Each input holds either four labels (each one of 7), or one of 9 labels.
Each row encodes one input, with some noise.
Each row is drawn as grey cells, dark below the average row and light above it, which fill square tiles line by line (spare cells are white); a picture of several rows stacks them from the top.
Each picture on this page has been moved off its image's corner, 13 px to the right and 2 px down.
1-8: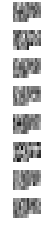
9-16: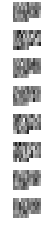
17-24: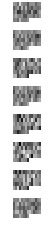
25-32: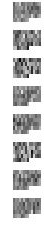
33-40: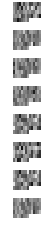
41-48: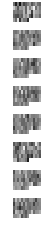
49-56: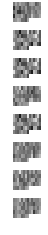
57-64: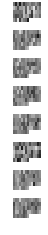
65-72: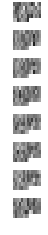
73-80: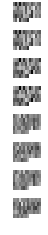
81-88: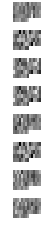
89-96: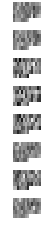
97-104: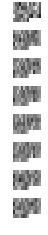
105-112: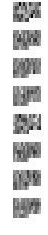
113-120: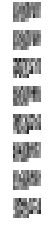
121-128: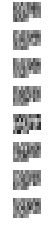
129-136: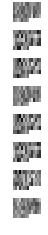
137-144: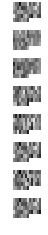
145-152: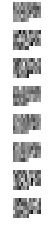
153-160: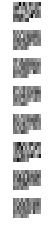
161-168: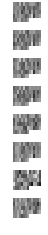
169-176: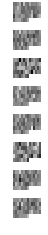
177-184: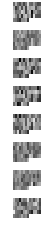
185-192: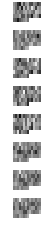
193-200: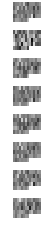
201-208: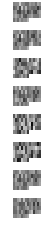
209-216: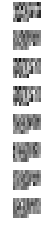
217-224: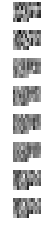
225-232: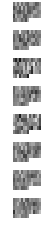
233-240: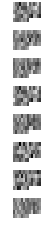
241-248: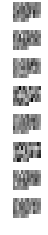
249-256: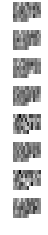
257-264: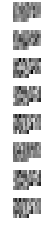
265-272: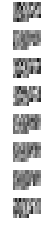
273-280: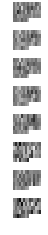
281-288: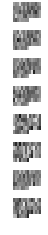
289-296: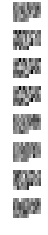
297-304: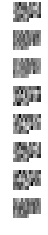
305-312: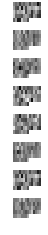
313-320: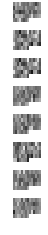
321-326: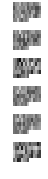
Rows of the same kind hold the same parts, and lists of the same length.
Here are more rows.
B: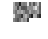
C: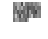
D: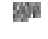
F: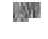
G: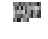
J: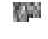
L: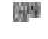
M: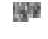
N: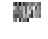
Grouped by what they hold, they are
B, G, J, N
C, D, F, L, M

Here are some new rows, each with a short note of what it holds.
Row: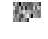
one of 9 labels
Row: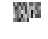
one of 9 labels
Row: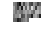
one of 9 labels
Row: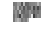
four labels (each one of 7)
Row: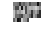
one of 9 labels
